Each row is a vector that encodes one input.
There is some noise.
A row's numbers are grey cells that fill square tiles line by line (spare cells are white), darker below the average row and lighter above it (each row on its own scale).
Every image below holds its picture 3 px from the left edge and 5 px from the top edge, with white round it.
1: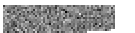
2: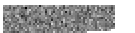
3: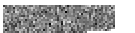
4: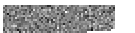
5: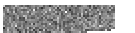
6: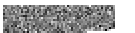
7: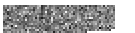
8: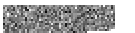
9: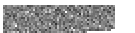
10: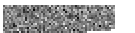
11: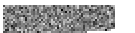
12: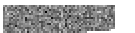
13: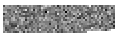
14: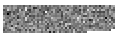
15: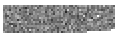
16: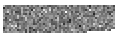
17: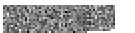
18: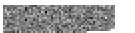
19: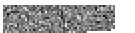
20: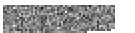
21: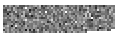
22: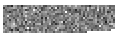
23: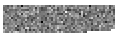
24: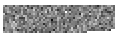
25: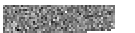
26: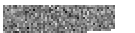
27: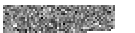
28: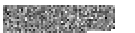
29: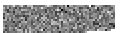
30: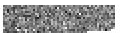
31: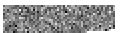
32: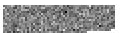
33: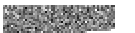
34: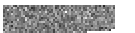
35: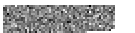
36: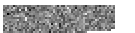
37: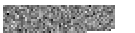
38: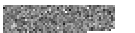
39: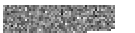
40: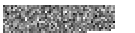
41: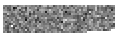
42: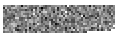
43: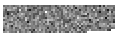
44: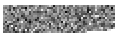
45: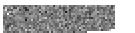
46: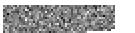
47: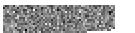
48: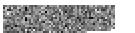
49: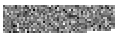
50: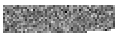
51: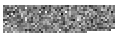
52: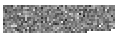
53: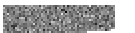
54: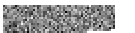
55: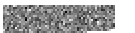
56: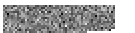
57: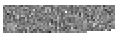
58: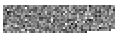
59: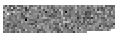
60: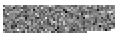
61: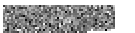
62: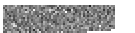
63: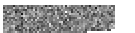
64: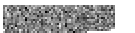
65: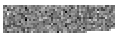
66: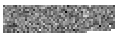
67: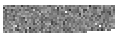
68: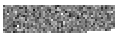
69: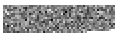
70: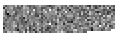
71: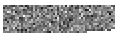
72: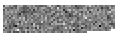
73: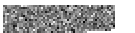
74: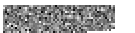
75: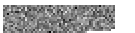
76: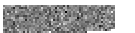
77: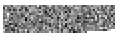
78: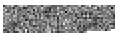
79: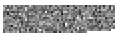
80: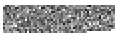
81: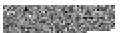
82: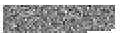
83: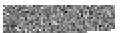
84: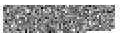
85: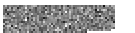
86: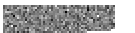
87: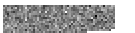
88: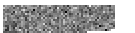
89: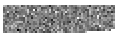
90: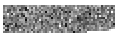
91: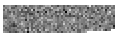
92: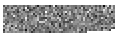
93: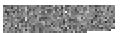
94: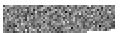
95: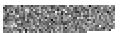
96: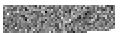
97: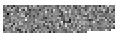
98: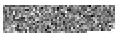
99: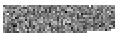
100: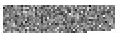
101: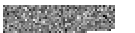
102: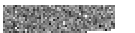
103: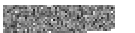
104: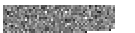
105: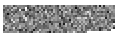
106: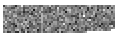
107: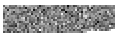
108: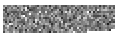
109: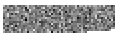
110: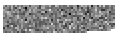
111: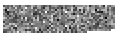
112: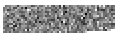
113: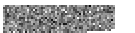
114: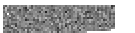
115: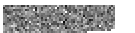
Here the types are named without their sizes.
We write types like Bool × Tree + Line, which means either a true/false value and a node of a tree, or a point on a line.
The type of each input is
Bool × (Label + Line).
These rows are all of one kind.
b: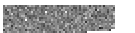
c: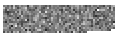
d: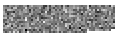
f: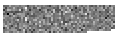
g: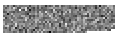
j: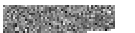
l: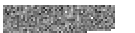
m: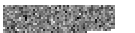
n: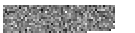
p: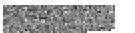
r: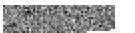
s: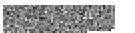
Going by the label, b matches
m, p and s.
